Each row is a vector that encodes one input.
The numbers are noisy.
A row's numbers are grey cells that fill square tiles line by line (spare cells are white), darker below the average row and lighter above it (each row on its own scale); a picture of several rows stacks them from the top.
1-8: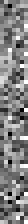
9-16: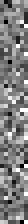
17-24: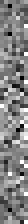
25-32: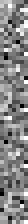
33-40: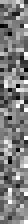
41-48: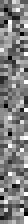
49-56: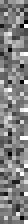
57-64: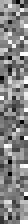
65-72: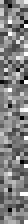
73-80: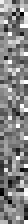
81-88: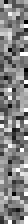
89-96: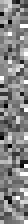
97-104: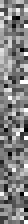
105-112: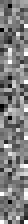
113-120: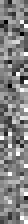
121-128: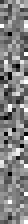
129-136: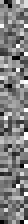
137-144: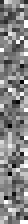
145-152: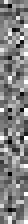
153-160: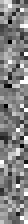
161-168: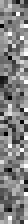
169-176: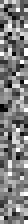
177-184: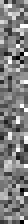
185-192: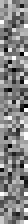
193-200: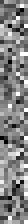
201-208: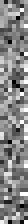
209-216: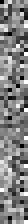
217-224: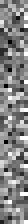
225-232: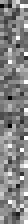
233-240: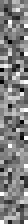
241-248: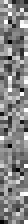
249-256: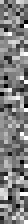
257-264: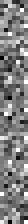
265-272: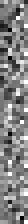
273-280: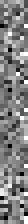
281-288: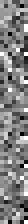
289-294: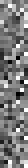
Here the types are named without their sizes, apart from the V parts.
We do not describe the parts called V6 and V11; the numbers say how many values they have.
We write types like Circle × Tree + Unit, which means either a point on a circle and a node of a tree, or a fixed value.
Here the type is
(Bool × Bool × Bool × Line + V11) × V6.
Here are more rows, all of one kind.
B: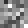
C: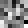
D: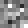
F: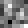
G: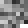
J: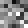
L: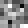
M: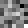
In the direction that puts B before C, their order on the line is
M, B, D, J, L, G, F, C.
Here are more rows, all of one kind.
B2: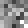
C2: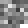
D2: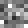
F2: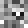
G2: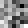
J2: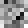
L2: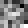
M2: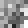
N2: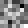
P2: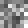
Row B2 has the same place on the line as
C2, M2, N2 and P2.
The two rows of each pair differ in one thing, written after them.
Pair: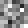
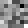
the value of V6
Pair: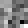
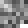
the value of V6
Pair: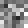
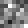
one of the three true/false values
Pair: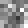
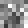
one of the three true/false values
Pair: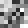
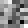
the value of V6
